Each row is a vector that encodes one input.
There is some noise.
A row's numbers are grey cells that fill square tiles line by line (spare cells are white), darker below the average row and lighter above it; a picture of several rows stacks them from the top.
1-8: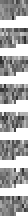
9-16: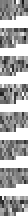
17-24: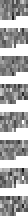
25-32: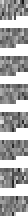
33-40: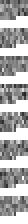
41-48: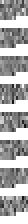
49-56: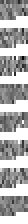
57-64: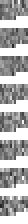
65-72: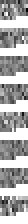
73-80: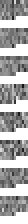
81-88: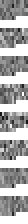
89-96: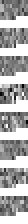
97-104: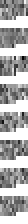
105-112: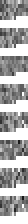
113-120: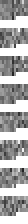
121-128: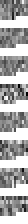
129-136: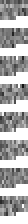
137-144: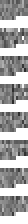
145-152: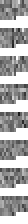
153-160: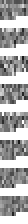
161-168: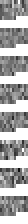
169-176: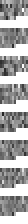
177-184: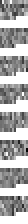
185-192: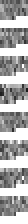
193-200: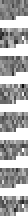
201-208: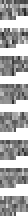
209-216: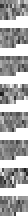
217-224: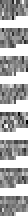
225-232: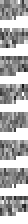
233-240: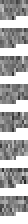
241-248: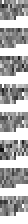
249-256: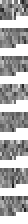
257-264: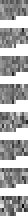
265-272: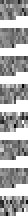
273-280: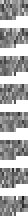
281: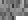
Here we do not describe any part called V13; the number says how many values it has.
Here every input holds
either a fixed value, or a point on each of two 11-point lines and a true/false value, or two values of V13.
